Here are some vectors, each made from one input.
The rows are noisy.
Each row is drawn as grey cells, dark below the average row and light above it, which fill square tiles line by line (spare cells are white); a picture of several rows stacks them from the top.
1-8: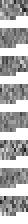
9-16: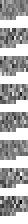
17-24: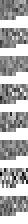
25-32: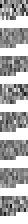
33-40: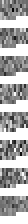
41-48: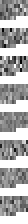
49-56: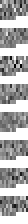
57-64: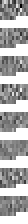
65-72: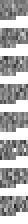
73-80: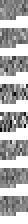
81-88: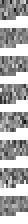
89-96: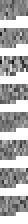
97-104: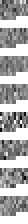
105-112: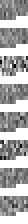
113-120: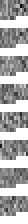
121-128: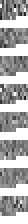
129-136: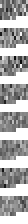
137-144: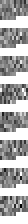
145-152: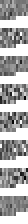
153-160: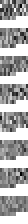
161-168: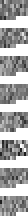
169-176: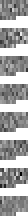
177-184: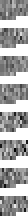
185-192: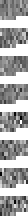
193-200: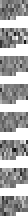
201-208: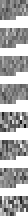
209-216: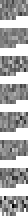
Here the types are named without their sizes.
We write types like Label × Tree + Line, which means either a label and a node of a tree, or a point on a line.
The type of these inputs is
(Bool × Bool × Bool + Tree) × List(Line).
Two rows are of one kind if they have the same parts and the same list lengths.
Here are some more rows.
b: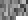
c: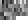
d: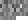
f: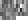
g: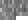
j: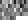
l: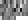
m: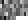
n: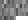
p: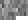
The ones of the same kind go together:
b, m
c, n
d
f
g
j
l
p

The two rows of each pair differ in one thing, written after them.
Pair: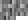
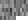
the place on the line in item 1 of the list
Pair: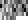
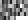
the place on the line in item 1 of the list
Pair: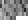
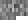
the place on the line in item 1 of the list
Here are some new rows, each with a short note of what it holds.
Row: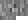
a node of a tree, together with a list of one item
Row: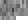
three true/false values, together with a list of three items
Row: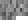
three true/false values, together with a list of two items
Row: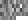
three true/false values, together with a list of three items
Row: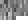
three true/false values, together with a list of one item
